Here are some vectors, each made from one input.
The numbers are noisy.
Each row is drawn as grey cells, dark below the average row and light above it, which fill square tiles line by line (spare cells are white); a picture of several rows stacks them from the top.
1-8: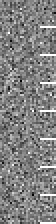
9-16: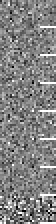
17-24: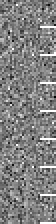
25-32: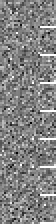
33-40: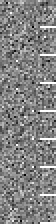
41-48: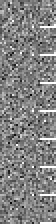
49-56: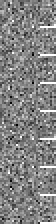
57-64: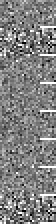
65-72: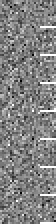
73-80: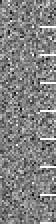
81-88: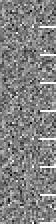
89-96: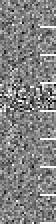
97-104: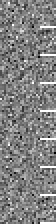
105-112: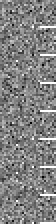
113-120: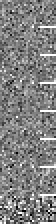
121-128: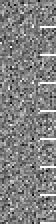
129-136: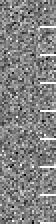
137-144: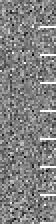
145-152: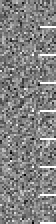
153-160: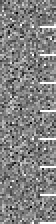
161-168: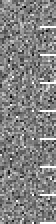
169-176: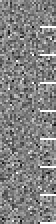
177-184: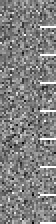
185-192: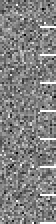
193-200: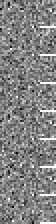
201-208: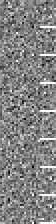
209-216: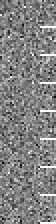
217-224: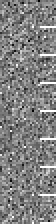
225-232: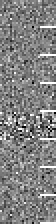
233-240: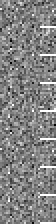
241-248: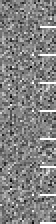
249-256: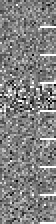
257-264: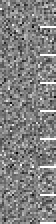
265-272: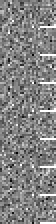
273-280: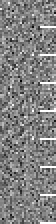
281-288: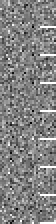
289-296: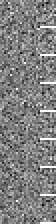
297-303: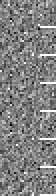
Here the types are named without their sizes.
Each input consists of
a list of points on a circle.
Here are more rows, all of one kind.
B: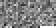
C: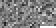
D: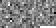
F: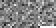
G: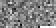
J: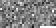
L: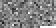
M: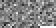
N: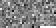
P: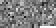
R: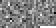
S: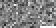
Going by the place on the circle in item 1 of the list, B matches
C, F, M and S.
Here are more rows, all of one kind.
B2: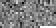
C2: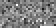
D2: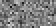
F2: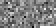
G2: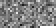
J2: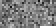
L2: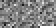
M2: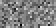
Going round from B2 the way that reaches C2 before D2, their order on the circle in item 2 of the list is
B2, C2, M2, J2, F2, L2, D2, G2.
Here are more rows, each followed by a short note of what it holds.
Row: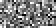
the empty list
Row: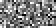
the empty list
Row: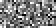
the empty list
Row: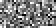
the empty list
